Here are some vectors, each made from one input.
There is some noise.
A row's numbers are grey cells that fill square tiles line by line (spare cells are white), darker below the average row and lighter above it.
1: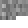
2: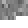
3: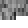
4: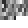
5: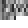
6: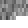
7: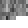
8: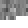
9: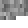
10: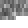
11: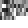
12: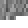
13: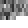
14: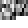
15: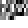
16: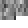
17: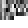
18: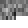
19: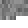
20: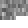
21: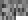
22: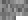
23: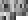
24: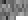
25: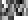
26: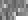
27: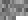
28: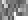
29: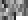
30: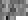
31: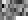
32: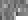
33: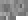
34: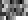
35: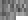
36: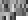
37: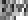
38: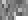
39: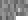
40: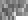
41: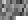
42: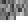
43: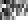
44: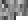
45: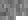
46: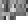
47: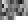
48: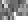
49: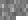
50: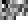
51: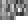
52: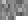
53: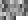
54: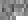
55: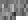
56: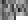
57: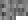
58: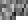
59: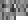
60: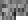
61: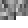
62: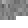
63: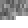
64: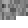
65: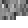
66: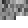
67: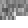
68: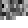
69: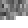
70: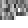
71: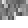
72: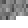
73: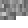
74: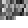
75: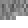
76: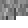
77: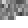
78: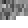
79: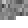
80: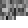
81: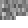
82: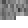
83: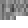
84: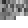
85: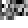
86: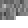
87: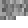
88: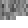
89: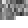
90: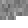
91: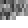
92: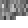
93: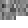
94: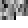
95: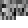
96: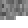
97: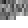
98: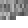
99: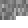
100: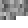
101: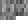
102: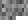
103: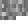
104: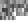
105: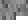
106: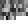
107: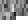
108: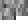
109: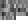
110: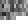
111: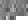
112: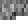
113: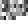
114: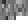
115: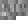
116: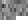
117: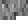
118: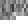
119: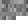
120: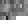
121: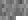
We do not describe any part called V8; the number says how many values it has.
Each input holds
a true/false value, together with either a point on each of two 4-point lines, or a value of V8.
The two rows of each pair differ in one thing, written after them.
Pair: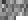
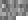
the place on one of the two 4-point lines
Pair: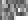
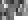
the true/false value
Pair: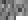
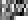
the place on one of the two 4-point lines
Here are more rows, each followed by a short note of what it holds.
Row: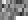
a true/false value and a value of V8
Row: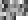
a true/false value and a value of V8
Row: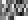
a true/false value and a value of V8
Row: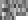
a point on each of two 4-point lines and a true/false value
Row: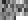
a true/false value and a value of V8
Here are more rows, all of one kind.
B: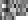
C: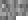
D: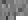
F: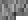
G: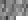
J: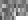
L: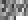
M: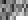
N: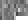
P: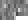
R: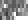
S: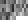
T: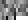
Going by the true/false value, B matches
D and F.
